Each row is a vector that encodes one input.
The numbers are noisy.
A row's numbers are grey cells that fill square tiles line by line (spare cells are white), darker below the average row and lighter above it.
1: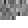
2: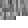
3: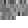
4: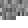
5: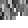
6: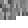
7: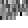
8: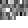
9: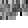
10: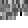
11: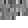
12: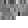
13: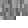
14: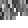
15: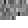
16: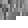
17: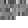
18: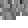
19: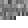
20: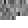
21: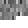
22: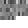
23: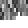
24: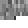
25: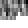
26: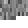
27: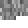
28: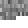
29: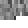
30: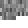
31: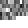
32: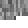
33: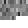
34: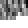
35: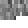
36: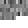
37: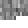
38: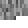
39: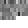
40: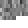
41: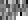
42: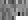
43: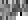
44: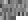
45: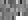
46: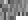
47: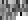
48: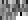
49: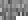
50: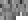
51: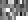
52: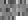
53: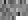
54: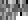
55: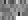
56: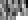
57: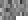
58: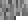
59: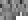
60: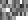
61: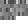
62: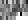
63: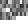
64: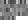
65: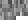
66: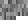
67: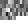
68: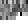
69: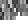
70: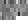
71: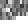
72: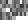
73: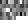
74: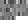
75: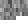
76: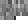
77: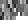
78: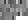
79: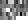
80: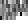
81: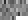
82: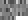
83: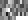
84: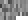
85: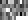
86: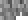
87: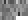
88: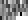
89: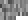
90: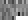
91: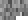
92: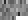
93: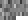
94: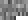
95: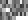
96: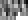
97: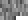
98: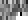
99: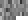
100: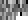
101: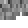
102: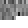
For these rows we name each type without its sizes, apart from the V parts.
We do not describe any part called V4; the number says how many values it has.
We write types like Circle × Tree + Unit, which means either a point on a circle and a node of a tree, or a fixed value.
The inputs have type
Bool × V4 × V4 + (Circle + Unit) × Label.
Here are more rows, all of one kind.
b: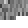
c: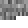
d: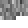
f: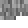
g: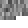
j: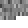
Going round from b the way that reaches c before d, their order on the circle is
b, g, c, f, d, j.
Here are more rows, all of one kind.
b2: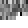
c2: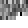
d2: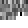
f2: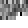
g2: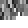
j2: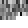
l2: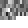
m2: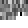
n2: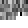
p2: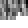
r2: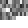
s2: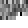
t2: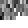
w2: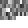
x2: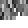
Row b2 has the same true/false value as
j2, l2, n2 and p2.
